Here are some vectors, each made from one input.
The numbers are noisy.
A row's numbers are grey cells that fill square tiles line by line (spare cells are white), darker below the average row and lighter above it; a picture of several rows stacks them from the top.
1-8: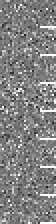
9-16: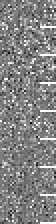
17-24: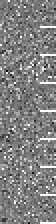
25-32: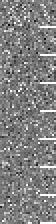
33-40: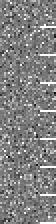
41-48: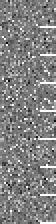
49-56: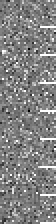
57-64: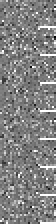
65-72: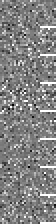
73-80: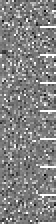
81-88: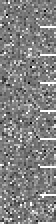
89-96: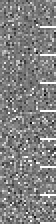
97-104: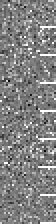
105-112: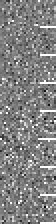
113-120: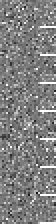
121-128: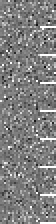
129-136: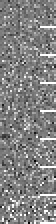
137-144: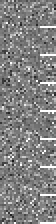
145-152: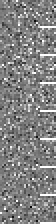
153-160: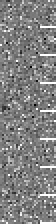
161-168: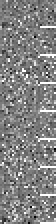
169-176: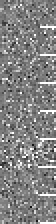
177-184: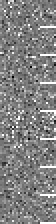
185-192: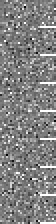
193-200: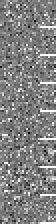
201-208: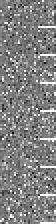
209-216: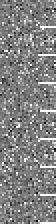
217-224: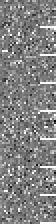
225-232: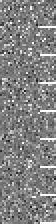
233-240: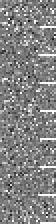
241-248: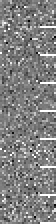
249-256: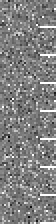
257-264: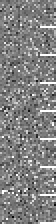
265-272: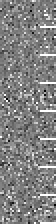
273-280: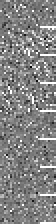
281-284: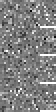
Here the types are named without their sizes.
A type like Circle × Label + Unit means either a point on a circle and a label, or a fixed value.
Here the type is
(Circle + Unit) × Line × (Line × Line + Unit).
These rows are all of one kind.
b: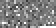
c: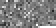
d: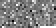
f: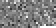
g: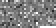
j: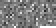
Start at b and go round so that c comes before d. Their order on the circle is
b, f, g, c, j, d.
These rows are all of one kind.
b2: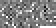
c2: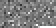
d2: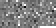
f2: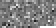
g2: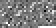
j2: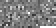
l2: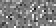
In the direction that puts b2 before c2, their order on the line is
g2, b2, l2, f2, j2, d2, c2.
